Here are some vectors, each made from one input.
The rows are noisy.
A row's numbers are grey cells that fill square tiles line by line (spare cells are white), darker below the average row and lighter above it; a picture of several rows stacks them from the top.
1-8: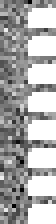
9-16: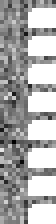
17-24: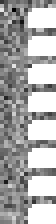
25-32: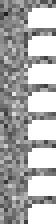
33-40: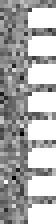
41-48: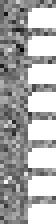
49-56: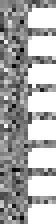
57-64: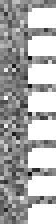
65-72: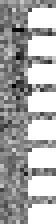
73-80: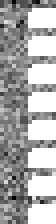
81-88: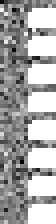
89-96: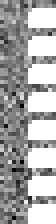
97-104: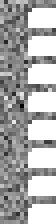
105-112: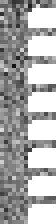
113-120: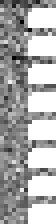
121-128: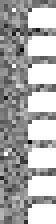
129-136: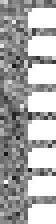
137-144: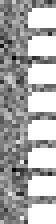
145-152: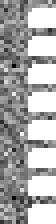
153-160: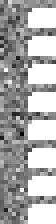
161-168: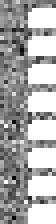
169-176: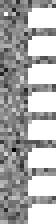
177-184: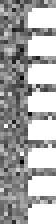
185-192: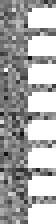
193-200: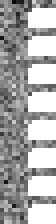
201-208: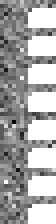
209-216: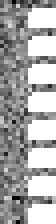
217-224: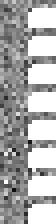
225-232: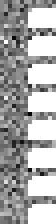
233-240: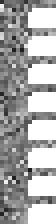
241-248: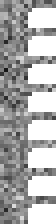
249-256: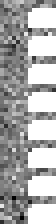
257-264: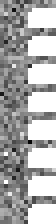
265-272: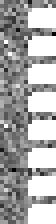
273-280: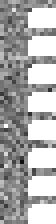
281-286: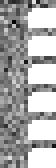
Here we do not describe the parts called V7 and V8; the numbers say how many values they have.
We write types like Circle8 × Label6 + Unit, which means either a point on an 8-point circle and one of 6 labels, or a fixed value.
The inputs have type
Bool × Bool × Bool × Bool × V7 + (Line5 + V8) × Line9.
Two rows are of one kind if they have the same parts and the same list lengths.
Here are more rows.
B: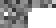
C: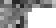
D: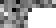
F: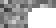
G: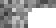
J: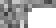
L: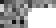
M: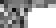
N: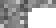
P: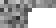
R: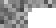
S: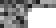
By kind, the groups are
B, D, L, M
C, S
F, G, J, N, P, R

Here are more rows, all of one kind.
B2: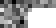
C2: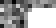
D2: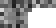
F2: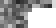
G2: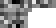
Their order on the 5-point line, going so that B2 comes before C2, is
F2, D2, B2, C2, G2.
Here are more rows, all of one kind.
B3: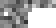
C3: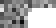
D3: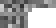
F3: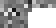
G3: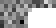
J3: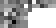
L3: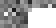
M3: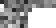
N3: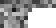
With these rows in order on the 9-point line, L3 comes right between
B3 and F3.
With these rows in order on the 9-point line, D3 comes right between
B3 and M3.
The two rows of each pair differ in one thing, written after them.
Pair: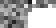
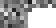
the place on the 9-point line
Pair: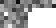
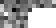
the value of V8
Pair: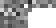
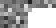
the place on the 9-point line
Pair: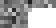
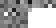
the value of V8
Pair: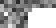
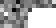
the value of V8
